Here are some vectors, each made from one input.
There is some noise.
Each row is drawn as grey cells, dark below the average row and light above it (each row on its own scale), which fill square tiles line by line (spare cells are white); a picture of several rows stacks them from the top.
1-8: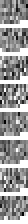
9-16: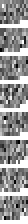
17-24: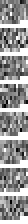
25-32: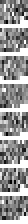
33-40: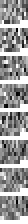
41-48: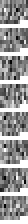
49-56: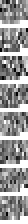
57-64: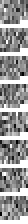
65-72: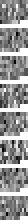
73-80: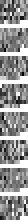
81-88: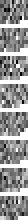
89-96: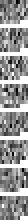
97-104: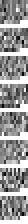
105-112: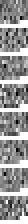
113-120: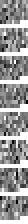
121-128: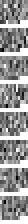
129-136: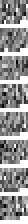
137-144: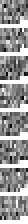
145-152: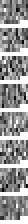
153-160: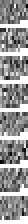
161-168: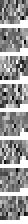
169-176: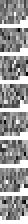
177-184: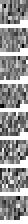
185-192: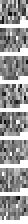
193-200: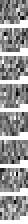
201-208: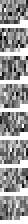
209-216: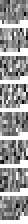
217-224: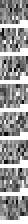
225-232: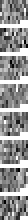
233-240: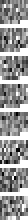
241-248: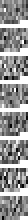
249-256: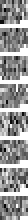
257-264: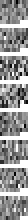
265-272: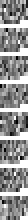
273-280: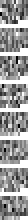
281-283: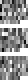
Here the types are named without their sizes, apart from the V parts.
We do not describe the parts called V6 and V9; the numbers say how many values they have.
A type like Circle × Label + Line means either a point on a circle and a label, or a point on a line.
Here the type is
(Bool × Bool × Bool × Tree + V6) × V9.
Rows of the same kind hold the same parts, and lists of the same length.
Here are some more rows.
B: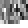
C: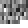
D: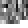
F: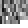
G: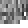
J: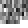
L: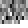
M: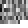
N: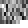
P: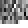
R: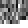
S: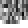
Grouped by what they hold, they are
B, C, D, J, P, R, S
F, G, L, M, N

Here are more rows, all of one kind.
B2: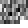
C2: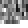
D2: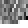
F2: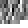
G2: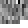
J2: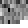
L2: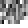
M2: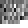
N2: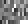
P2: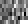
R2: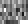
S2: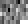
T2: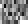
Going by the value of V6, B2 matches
L2 and T2.
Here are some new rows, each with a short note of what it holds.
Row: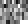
a value of V6 and a value of V9
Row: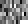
a value of V6 and a value of V9
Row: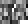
a value of V6 and a value of V9
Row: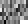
a node of a tree, three true/false values and a value of V9
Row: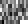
a value of V6 and a value of V9
